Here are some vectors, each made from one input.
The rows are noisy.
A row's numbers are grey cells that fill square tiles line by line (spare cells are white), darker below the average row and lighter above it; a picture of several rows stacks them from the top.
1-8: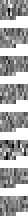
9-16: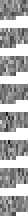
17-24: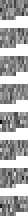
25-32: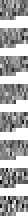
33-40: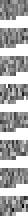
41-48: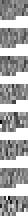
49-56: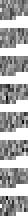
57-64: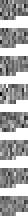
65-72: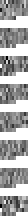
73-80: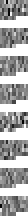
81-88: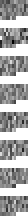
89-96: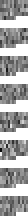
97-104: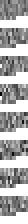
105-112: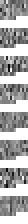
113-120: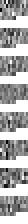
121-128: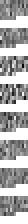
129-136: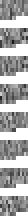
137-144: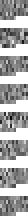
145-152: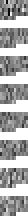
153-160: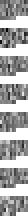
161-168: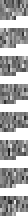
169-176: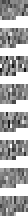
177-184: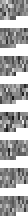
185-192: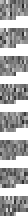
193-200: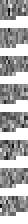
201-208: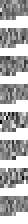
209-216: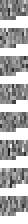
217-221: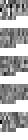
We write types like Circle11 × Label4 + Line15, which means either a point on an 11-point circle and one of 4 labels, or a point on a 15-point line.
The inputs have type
Circle19.
